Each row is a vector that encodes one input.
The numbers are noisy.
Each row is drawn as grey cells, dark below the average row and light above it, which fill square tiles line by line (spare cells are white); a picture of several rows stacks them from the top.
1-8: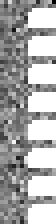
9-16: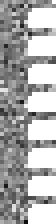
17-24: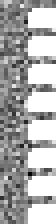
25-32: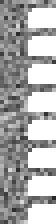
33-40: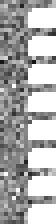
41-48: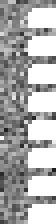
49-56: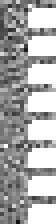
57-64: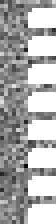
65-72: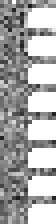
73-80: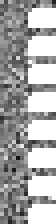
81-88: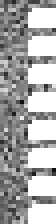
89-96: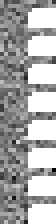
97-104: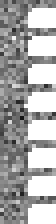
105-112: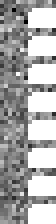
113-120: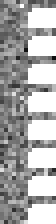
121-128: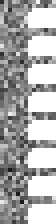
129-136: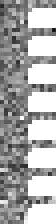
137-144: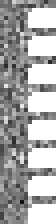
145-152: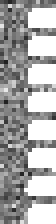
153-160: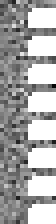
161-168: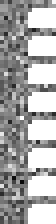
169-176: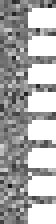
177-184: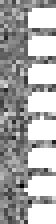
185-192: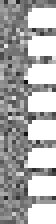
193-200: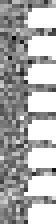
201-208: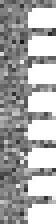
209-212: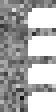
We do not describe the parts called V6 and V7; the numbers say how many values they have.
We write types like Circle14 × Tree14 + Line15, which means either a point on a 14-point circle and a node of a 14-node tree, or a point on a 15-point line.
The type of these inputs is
(Bool × Bool × Bool × Bool + Line5) × Line5 × V6 × V7.
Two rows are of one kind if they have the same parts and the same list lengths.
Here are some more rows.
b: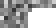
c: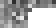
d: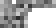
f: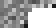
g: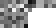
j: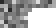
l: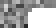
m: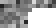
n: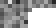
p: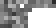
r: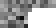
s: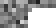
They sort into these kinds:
b, d, j, l, r
c, f, g, m, n, p, s

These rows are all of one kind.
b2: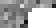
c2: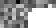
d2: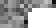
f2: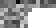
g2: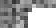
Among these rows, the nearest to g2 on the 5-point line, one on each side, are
d2 and f2.
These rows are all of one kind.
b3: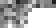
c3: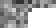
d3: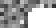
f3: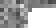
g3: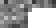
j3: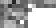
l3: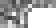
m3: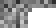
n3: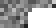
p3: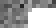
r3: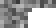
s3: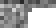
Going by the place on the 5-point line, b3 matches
n3, p3 and r3.
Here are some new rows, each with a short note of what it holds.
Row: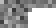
a point on a 5-point line, four true/false values, a value of V6 and a value of V7
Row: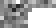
a point on each of two 5-point lines, a value of V6 and a value of V7
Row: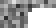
a point on each of two 5-point lines, a value of V6 and a value of V7
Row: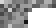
a point on a 5-point line, four true/false values, a value of V6 and a value of V7
